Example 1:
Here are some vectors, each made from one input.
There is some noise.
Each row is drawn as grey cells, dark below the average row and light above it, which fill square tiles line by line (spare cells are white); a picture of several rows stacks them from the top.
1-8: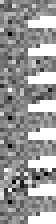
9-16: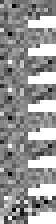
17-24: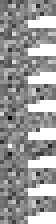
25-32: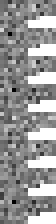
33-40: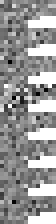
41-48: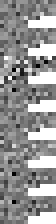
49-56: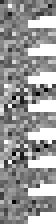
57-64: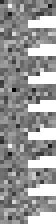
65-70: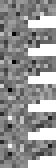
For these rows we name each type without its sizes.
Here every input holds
either a point on a circle, or a fixed value.
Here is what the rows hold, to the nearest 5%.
About 90% of them hold a point on a circle. The rest hold a fixed value.
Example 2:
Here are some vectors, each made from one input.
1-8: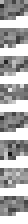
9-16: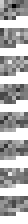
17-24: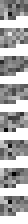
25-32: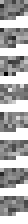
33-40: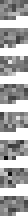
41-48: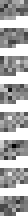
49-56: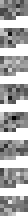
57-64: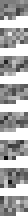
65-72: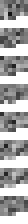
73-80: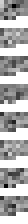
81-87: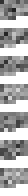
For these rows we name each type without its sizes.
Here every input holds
a point on a circle.
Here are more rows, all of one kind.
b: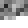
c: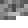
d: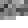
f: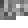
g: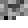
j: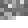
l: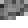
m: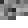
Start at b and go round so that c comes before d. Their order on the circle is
b, l, g, c, m, f, j, d.
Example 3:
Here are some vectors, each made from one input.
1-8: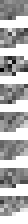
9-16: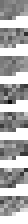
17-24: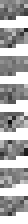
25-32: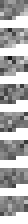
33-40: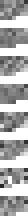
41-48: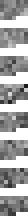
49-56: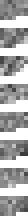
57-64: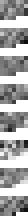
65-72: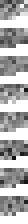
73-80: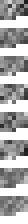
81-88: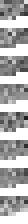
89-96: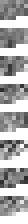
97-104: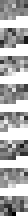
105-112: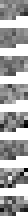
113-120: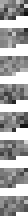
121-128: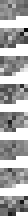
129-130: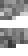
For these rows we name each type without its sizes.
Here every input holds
either a fixed value, or three true/false values.
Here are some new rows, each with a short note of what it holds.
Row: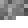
three true/false values
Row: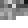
three true/false values
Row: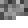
a fixed value
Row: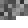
a fixed value
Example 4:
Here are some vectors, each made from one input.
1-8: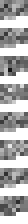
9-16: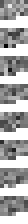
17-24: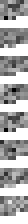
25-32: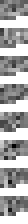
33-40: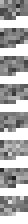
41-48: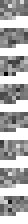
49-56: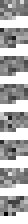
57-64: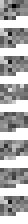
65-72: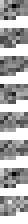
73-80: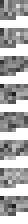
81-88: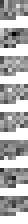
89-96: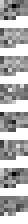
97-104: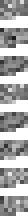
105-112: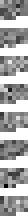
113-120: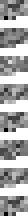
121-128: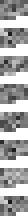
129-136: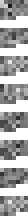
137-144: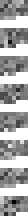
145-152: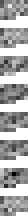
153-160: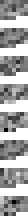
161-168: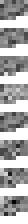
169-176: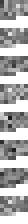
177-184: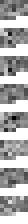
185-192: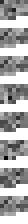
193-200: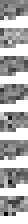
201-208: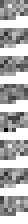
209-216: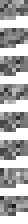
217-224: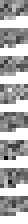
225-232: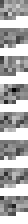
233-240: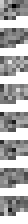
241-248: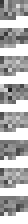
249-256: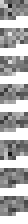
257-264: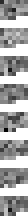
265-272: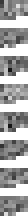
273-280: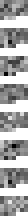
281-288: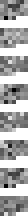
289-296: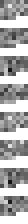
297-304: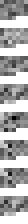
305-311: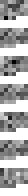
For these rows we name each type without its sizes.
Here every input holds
a point on a circle.
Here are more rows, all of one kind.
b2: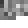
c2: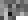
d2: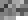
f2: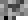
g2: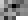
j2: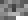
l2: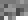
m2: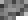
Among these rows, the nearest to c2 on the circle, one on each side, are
g2 and m2.
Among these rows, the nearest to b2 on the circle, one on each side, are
d2 and j2.
